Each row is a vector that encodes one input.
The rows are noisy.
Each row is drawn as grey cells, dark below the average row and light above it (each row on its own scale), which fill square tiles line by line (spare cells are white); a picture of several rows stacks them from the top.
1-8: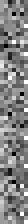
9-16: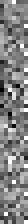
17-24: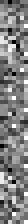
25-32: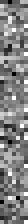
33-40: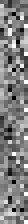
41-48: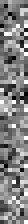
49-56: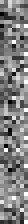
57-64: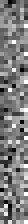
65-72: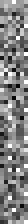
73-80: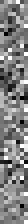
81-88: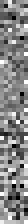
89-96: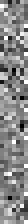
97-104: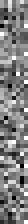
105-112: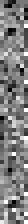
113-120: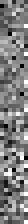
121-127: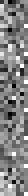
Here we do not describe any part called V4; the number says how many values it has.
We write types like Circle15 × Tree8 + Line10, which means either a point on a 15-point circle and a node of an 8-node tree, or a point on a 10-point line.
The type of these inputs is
Bool × Bool × Bool × (Tree9 + Unit) × V4.
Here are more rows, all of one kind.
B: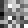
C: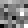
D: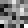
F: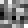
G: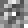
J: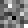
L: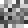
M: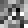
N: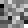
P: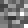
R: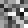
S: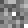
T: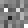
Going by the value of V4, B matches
D, N and R.
